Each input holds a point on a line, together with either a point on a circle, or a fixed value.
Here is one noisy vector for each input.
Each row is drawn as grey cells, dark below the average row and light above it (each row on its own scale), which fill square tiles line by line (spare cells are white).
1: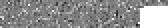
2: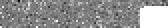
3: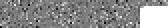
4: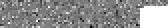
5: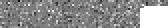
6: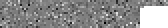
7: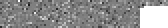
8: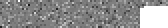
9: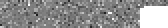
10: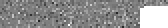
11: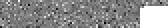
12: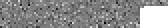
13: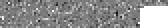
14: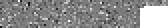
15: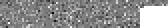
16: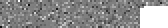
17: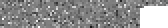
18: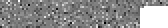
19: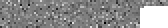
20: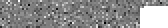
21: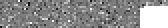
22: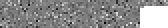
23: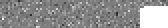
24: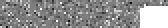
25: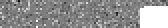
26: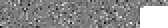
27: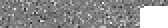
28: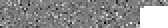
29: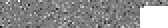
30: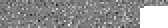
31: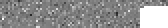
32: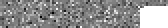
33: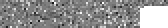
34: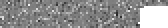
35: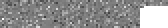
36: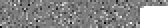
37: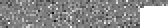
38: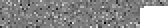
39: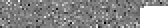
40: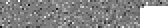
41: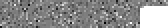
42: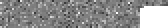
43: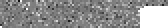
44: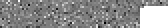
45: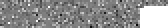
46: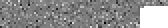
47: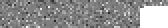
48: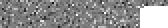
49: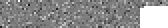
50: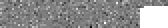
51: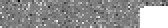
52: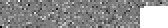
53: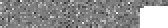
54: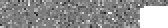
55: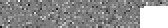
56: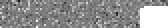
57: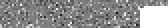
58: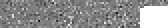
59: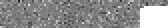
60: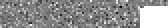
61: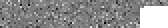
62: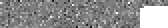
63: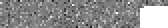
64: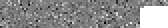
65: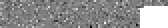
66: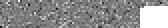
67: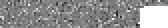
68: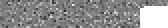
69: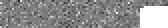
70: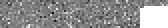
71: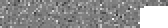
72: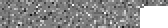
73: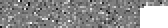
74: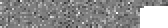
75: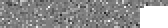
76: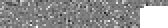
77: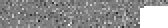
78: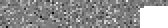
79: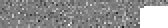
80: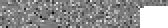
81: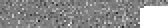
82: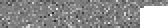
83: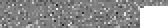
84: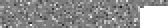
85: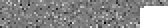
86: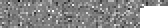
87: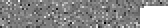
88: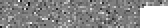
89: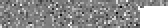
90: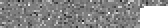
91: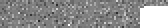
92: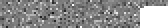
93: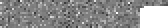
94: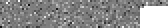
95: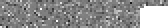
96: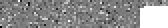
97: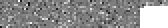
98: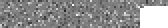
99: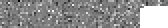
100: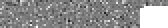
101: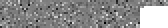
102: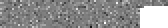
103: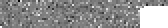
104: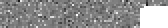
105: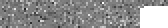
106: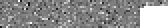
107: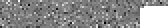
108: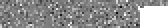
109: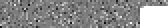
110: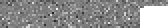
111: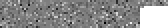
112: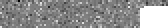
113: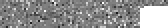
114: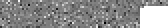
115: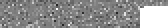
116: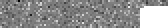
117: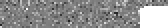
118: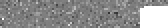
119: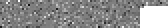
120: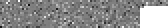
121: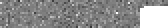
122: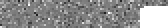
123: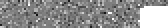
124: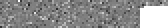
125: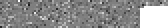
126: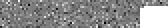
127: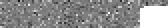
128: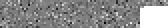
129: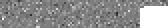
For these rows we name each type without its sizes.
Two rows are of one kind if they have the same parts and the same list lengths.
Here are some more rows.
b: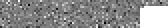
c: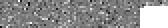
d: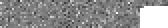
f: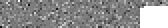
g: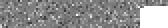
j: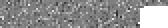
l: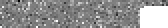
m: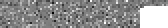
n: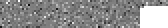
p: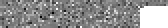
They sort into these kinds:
b, c, f, n
d, g, j, l, m, p

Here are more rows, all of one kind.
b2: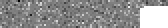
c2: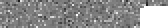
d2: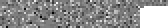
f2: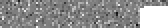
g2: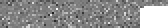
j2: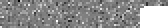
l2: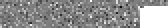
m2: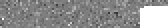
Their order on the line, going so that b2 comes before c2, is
b2, c2, j2, d2, l2, f2, m2, g2.
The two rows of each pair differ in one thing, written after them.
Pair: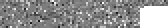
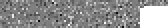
the place on the line
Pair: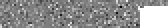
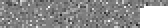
the place on the circle
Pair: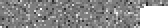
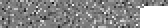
the place on the circle
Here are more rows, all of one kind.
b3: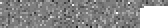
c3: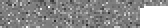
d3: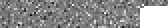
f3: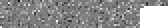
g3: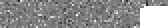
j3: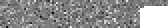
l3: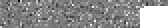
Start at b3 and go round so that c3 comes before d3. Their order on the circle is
b3, g3, c3, j3, d3, l3, f3.
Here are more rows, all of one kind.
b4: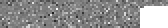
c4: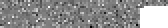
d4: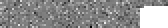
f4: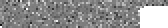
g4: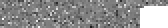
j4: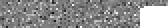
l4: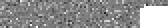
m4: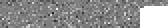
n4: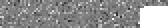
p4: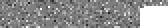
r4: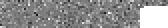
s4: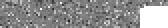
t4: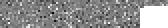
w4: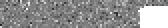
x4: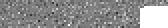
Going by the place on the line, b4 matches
g4, m4, p4 and x4.
